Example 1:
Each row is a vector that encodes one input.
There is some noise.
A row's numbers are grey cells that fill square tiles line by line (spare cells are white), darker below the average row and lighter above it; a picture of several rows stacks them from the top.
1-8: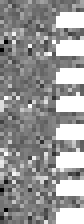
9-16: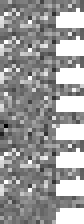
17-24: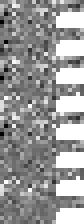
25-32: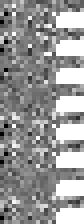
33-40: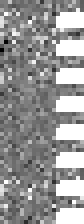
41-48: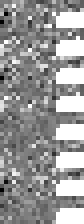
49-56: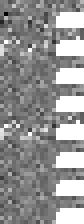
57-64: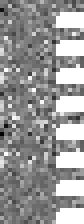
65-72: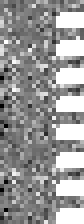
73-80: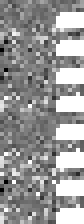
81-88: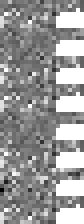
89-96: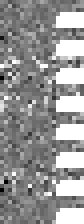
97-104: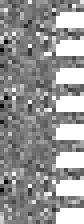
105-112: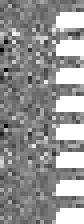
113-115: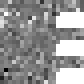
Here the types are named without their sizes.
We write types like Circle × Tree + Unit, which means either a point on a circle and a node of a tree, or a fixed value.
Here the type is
Line.
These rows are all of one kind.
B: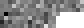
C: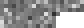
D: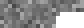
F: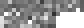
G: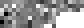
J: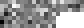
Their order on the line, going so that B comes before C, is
J, G, B, D, C, F.
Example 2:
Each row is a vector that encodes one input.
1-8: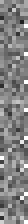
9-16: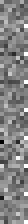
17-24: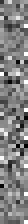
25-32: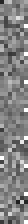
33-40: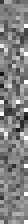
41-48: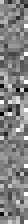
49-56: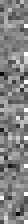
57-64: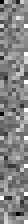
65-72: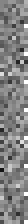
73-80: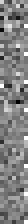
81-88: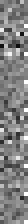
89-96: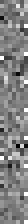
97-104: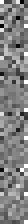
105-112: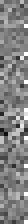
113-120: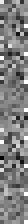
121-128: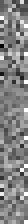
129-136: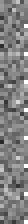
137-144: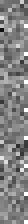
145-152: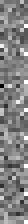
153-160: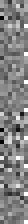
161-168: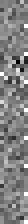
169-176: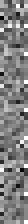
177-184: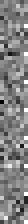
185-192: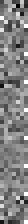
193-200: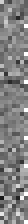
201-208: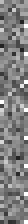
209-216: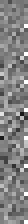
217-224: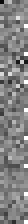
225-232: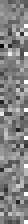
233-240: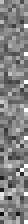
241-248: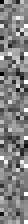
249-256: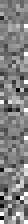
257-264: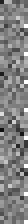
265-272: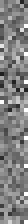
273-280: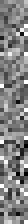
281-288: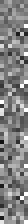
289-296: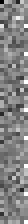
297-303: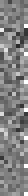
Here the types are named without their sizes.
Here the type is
Line.
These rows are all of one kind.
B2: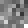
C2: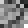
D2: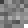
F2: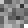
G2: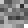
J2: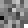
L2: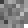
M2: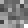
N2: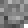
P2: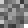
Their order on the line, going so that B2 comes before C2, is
M2, G2, F2, B2, C2, D2, L2, J2, N2, P2.
